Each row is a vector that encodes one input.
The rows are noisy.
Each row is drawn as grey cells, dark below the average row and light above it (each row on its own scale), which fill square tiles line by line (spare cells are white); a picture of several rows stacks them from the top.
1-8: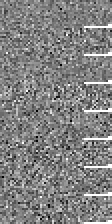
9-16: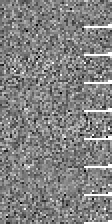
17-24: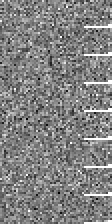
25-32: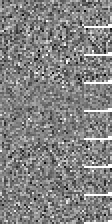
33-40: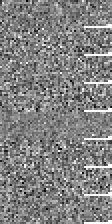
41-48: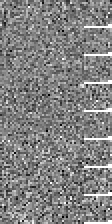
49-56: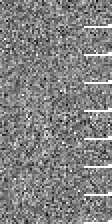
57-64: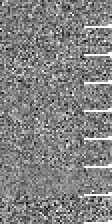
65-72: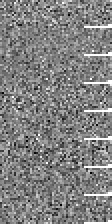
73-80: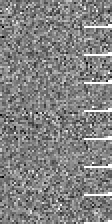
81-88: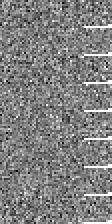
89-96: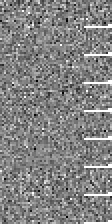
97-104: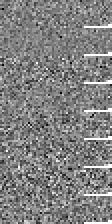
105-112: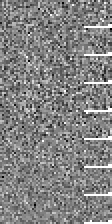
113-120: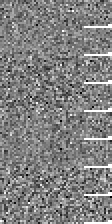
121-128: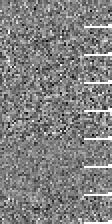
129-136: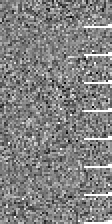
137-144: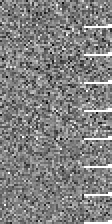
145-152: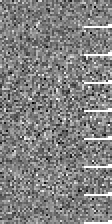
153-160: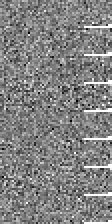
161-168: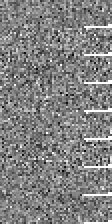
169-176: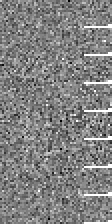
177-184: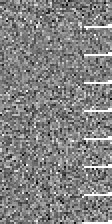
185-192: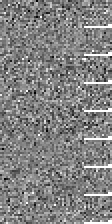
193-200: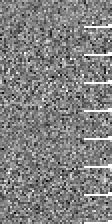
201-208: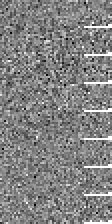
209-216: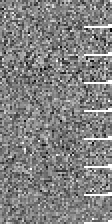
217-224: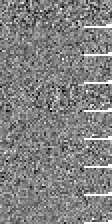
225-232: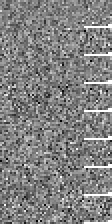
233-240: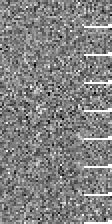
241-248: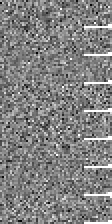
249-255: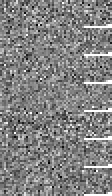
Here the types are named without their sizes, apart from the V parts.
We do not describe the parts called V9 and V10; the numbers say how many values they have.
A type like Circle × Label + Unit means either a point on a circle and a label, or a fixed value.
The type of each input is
Circle + Label × V10 + Tree + V9.
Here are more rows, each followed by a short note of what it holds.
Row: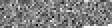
a value of V9
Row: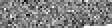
a value of V9
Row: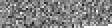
a point on a circle
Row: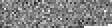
a value of V9
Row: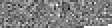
a label and a value of V10
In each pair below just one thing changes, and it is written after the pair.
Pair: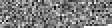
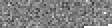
the value of V10
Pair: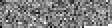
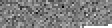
the label
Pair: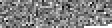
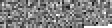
the value of V10
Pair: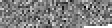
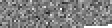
the label
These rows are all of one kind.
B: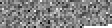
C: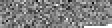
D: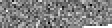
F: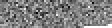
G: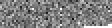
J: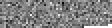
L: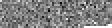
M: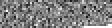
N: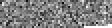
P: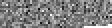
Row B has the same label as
D, M and P.
